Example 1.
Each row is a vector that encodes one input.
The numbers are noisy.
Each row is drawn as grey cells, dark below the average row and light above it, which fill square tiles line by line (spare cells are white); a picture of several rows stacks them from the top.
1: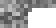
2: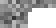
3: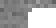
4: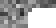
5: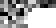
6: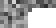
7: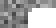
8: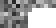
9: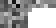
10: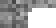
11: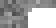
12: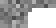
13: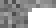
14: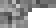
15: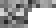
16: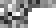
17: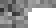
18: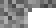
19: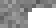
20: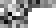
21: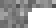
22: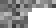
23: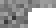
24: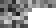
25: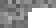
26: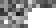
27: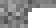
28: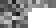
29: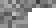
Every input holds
a node of a 7-node tree.
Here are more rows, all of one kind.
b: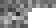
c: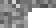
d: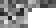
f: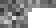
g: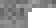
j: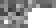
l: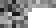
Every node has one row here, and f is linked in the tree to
b, d and g.
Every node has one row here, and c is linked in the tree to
d.
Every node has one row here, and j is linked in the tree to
b.
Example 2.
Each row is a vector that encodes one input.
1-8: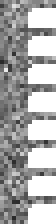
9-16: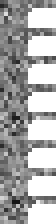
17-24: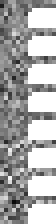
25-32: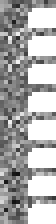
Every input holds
a point on a 6-point line.
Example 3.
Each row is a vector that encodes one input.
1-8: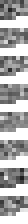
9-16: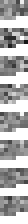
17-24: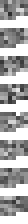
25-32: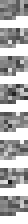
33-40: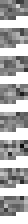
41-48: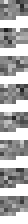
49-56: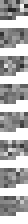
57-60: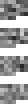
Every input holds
a point on a 10-point circle.
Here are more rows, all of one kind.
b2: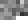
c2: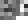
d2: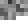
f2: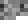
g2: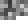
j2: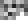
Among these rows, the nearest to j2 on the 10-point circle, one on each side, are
c2 and f2.
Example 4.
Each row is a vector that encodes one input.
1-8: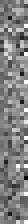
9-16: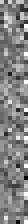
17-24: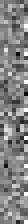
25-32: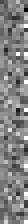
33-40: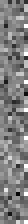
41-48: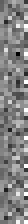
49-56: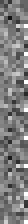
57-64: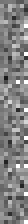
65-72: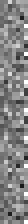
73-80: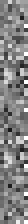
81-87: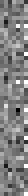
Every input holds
either a fixed value, or four true/false values.
